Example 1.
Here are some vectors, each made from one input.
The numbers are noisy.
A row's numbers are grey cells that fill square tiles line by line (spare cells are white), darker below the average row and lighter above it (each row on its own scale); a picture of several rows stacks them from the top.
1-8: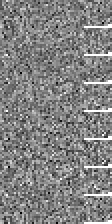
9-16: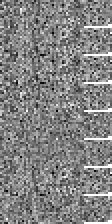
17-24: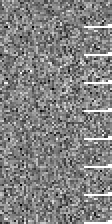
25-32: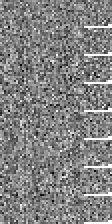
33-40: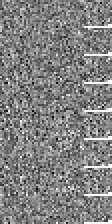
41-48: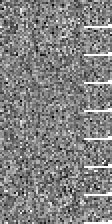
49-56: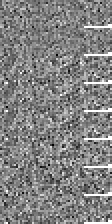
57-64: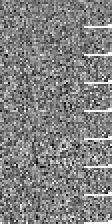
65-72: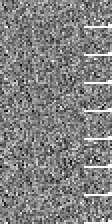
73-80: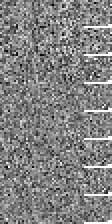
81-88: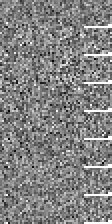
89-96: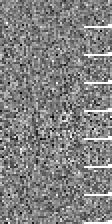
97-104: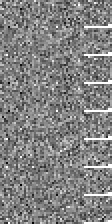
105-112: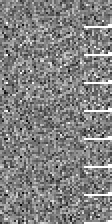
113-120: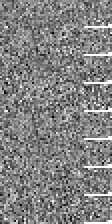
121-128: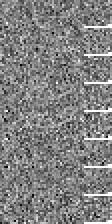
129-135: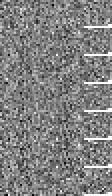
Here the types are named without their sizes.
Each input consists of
a point on a circle.
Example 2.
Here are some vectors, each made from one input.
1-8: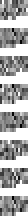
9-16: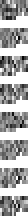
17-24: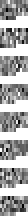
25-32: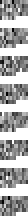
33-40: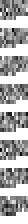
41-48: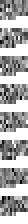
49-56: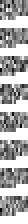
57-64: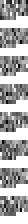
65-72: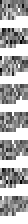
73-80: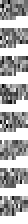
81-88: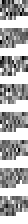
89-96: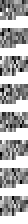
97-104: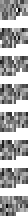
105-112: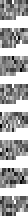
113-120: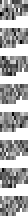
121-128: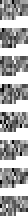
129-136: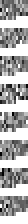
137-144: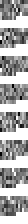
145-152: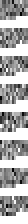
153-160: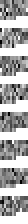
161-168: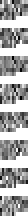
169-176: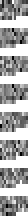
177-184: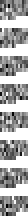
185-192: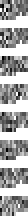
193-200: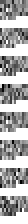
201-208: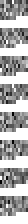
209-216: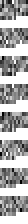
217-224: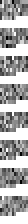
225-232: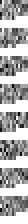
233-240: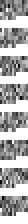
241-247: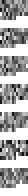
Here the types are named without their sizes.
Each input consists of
a label.
